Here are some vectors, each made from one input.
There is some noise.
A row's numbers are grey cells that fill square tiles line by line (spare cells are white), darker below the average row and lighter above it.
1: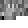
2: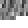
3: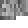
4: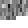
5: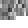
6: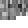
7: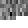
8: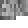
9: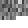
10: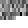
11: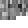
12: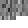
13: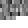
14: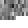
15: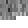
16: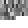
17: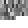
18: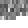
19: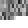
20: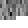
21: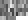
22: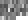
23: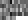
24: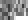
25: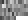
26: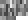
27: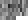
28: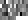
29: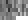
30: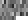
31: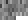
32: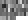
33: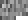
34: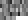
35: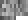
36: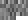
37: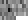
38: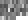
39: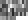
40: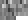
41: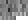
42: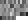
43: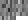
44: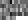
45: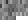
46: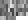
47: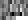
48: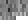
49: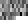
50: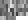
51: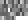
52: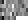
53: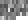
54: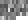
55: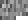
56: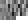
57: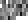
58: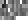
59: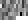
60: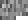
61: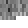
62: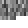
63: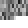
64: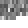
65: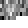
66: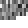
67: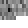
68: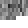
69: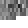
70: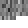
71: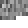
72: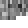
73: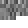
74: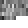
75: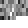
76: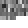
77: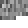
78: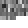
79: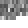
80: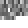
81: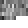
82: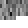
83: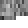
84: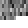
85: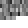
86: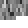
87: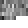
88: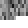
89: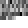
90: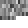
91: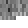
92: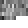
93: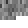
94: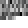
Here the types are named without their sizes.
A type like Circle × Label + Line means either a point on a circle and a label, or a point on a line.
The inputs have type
Bool × Bool × Bool × Tree.
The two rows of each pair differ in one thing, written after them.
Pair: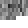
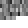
the node of the tree
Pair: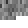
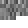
one of the three true/false values
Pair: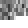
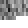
one of the three true/false values
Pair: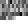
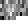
the node of the tree
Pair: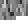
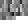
the node of the tree
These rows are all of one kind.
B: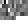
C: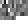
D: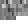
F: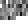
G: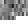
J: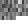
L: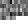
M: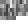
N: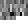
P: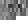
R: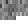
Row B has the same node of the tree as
C and M.
